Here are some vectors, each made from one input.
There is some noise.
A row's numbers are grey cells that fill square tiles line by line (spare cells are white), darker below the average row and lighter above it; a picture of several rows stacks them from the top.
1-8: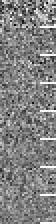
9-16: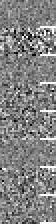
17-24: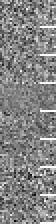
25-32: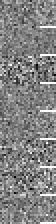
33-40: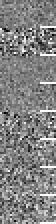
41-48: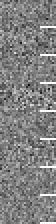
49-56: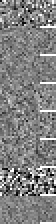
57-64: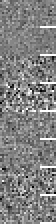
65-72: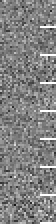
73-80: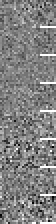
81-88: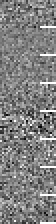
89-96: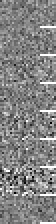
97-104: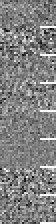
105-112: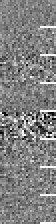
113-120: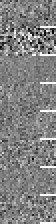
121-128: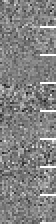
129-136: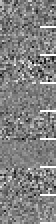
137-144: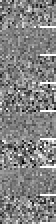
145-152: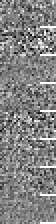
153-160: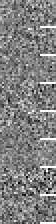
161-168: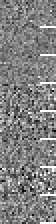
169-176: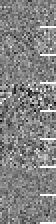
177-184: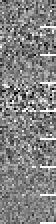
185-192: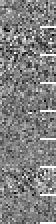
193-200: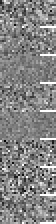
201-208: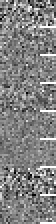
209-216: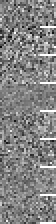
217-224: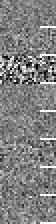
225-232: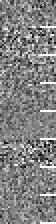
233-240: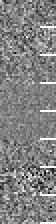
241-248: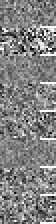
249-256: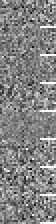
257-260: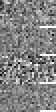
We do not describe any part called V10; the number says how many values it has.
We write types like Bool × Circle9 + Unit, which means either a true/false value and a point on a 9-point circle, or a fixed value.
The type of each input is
Bool × (Circle8 + Line5) × V10 + List2(Line8).
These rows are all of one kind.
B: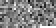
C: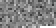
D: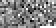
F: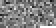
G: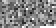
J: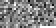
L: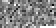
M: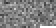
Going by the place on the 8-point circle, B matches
C and G.
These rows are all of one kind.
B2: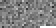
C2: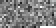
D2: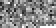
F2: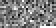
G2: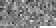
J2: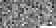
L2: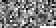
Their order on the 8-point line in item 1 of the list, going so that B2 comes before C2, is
L2, D2, F2, G2, B2, C2, J2.
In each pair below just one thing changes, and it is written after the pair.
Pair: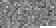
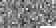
the value of V10
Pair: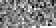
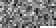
the place on the 5-point line
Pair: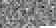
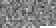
the place on the 5-point line
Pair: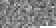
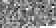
the value of V10
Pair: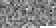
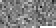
the value of V10
